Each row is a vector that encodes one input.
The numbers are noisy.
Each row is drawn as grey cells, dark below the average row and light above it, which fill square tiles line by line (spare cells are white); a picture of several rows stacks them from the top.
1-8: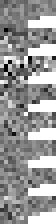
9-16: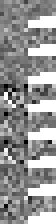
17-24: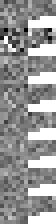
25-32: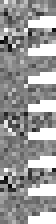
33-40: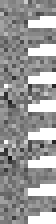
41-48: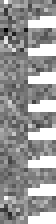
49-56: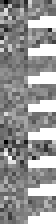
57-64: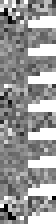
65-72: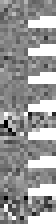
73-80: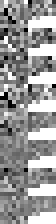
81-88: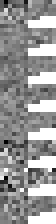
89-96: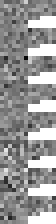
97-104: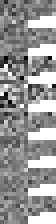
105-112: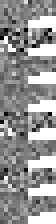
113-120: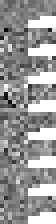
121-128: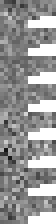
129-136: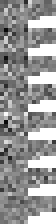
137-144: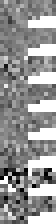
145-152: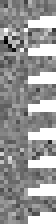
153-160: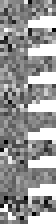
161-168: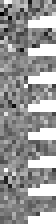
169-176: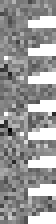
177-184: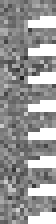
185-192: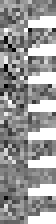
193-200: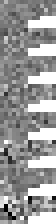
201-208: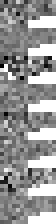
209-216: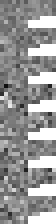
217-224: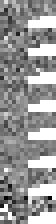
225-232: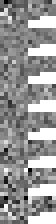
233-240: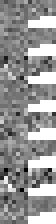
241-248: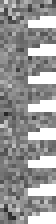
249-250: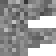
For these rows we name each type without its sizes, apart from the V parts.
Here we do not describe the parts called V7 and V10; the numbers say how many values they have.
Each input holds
a label and a value of V7, together with either a point on a line, or a value of V10.
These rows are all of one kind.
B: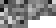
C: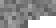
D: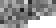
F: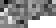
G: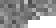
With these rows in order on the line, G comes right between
D and F.
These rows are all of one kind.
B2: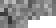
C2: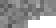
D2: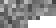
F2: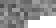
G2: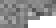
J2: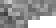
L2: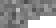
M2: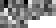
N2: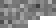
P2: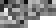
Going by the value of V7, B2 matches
C2, D2, J2 and N2.
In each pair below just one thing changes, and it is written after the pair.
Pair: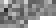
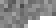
the label
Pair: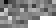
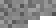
the place on the line
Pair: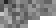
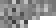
the place on the line
